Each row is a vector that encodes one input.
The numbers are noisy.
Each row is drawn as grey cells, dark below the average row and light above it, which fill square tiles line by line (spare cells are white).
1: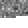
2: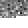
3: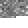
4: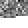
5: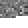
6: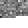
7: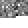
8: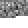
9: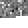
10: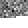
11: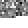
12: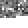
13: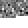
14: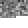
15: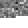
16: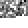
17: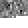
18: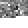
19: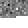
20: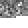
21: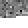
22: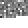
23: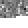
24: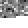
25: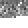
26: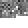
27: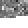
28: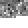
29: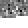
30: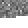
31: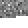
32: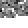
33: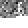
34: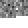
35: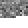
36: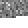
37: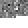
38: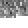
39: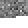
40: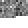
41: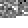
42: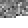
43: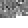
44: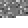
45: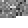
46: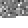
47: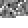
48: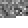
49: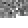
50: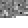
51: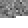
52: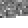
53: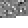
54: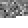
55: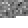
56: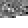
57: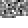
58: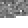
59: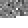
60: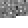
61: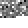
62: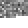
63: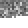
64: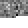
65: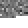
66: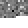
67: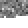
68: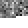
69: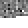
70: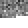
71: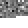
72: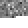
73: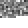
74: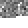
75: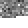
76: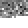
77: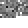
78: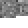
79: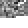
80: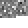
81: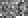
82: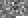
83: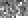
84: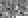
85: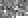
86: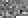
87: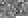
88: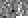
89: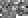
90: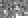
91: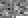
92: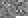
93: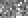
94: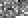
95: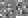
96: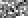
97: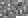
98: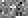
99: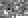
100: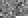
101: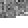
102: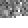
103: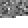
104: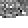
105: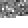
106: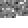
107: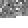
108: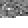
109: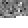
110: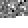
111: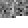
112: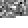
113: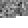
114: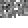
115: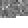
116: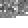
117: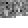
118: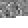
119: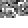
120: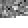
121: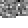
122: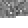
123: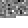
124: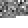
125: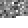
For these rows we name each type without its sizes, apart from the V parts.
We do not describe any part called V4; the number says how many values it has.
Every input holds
a true/false value, together with either a point on a line, or a value of V4.
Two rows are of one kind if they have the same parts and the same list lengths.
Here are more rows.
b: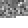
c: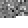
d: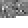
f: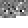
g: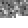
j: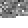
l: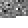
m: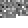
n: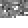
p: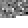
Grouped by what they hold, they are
b, d, g, j, n
c, f, l, m, p

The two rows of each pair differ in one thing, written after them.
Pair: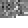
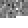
the value of V4
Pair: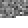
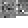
the true/false value
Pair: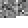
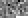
the value of V4
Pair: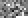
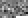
the value of V4
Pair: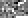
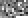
the value of V4
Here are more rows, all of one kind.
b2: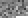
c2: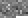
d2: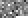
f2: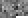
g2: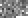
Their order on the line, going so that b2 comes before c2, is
f2, d2, b2, g2, c2.
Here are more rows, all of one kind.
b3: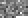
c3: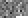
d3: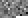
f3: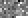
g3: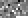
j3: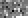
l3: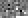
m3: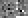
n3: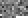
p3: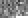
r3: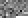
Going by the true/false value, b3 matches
d3 and n3.
